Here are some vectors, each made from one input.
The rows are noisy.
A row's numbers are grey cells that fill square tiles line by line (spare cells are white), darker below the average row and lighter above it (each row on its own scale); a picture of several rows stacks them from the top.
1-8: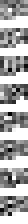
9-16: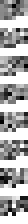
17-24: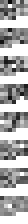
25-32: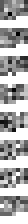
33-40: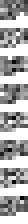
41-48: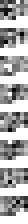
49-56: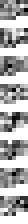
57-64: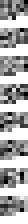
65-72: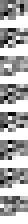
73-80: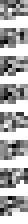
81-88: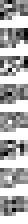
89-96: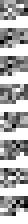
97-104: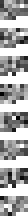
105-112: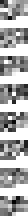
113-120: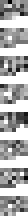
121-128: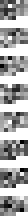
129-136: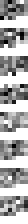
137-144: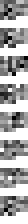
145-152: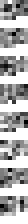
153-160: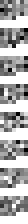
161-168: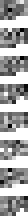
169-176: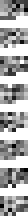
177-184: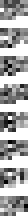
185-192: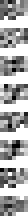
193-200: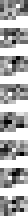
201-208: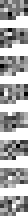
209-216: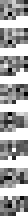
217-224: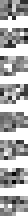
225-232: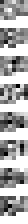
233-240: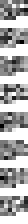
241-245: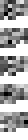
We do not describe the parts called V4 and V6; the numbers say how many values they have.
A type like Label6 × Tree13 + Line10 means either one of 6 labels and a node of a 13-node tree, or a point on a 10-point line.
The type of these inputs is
Label5 + Line7 + V4 × V6.
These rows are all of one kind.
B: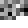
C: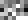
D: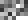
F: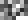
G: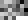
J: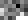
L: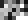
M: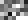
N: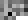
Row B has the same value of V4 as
C and G.
